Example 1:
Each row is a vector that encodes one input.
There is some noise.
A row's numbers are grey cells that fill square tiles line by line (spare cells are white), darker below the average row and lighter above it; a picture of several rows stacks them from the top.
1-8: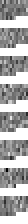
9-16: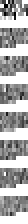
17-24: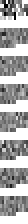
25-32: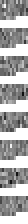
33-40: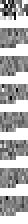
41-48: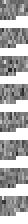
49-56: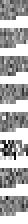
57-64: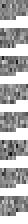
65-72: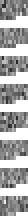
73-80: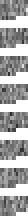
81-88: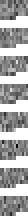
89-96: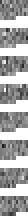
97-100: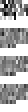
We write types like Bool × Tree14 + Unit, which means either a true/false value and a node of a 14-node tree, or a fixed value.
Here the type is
Circle9 × Circle9 + Unit.
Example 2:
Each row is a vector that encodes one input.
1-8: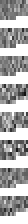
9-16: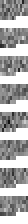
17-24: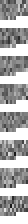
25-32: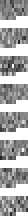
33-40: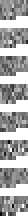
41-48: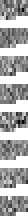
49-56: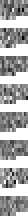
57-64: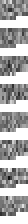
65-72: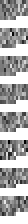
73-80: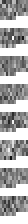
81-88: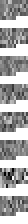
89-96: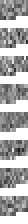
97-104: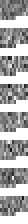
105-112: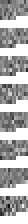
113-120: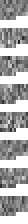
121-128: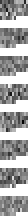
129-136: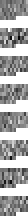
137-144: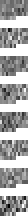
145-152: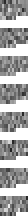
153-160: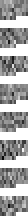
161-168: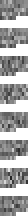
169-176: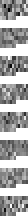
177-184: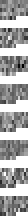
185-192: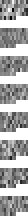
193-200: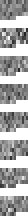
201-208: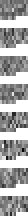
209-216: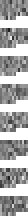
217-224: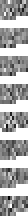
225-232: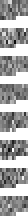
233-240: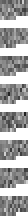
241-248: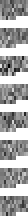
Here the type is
List2(Line4).
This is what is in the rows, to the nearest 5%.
All of them are lists of up to two points on a 4-point line: a few are empty, 35% hold one and 65% two.
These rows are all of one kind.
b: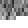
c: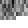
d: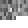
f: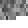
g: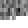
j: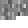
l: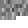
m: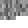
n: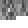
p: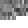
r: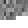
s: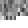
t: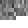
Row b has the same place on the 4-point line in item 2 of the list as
g and l.
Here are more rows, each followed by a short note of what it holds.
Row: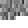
a list of two items
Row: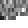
a list of one item
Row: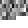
the empty list
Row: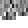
the empty list
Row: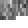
a list of one item
